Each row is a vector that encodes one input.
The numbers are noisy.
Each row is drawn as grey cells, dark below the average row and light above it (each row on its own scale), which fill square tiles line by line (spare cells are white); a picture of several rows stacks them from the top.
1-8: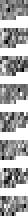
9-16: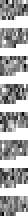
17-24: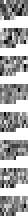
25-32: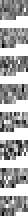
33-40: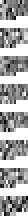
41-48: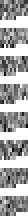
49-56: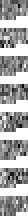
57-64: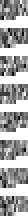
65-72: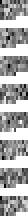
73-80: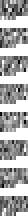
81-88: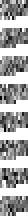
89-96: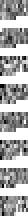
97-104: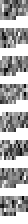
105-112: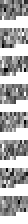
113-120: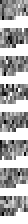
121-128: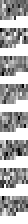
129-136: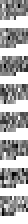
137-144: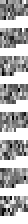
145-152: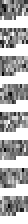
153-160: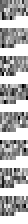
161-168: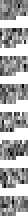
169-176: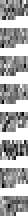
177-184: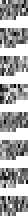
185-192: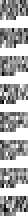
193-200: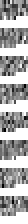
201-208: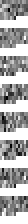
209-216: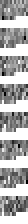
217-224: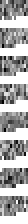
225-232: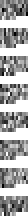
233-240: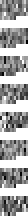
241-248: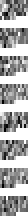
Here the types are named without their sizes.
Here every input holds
a point on a line, together with either a point on a circle and a true/false value, or a fixed value.
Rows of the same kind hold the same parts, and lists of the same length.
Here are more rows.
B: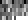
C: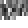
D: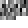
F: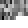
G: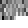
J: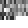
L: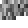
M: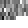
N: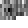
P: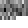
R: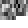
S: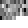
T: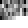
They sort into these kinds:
B, C, D, L, N, P, R
F, G, J, M, S, T

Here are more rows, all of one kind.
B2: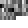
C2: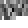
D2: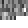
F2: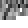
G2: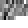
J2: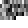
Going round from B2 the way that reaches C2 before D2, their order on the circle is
B2, C2, G2, F2, D2, J2.
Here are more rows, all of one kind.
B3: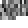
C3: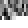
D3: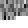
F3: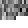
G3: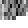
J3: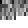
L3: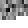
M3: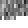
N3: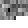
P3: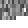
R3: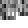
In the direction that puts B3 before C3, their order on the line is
P3, J3, M3, F3, B3, N3, G3, C3, R3, L3, D3.
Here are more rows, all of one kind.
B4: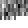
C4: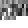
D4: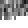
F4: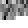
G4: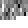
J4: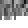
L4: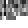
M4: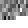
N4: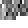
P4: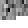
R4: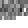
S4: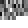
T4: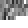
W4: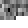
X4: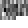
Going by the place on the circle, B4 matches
D4, F4, J4 and R4.
